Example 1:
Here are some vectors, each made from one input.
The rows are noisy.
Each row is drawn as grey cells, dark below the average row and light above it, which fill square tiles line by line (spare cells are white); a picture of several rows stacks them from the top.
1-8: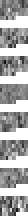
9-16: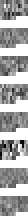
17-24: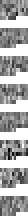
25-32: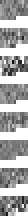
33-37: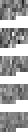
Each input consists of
a node of an 8-node tree.
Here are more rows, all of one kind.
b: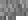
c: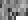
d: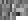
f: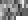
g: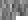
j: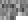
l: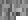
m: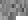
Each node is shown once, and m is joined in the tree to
j and l.
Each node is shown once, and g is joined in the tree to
c and l.
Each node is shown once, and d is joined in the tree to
b and l.
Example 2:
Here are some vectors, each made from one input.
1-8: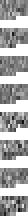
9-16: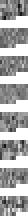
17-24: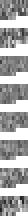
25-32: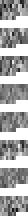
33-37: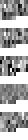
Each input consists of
a node of an 8-node tree.
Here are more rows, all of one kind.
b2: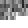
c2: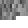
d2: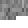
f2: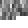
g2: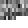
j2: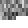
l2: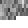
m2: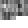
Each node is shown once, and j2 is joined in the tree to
m2.
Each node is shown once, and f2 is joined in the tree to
b2.
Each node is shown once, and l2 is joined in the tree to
d2.
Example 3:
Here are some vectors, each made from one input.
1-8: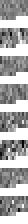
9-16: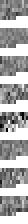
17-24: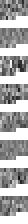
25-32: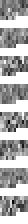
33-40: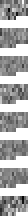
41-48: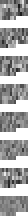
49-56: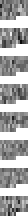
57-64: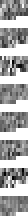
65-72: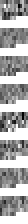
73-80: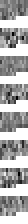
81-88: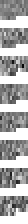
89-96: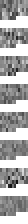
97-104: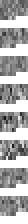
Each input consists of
a node of a 14-node tree.
